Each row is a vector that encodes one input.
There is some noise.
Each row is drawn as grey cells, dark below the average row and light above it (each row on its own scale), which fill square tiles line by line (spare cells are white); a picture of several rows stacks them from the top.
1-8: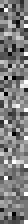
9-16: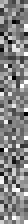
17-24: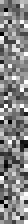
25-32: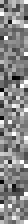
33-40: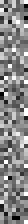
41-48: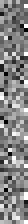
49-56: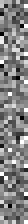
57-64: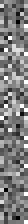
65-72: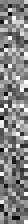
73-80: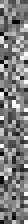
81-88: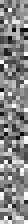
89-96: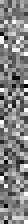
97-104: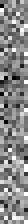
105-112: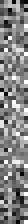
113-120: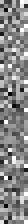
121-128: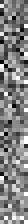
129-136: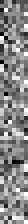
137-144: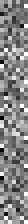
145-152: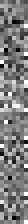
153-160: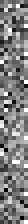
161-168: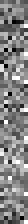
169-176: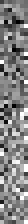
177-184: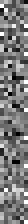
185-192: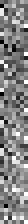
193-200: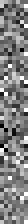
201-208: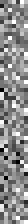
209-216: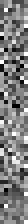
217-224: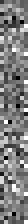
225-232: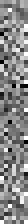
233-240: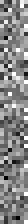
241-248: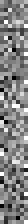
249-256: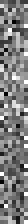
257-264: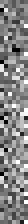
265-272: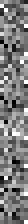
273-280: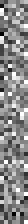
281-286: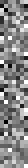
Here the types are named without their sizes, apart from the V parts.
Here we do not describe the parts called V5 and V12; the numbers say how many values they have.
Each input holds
either a node of each of two trees, or a value of V5 and a value of V12.
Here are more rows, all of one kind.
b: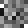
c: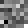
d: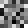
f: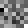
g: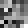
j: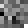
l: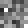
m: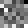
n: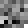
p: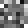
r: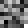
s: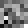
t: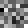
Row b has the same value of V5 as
j, p and r.
